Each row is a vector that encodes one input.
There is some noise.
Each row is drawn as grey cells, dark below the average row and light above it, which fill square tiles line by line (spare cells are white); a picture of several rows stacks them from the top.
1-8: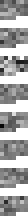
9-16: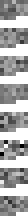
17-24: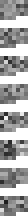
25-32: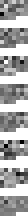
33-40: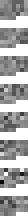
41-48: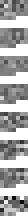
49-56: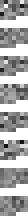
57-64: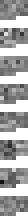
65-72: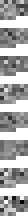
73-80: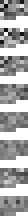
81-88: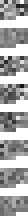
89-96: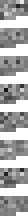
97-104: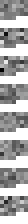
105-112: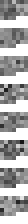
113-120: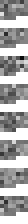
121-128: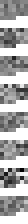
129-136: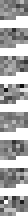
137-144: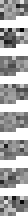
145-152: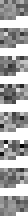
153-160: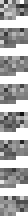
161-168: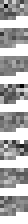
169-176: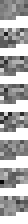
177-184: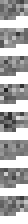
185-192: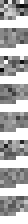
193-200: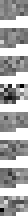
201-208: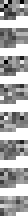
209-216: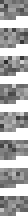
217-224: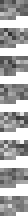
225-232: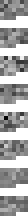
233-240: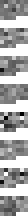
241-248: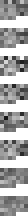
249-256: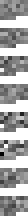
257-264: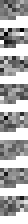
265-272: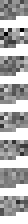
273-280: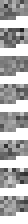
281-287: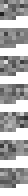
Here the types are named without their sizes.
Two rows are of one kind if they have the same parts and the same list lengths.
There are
4 kinds of row.
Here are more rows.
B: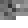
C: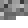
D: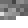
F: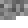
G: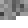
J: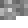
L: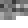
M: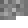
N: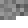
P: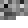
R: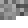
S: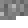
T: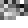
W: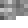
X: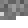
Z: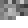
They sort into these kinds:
B, F, G, L
C, M, Z
D, N, P, R, S, T, X
J, W

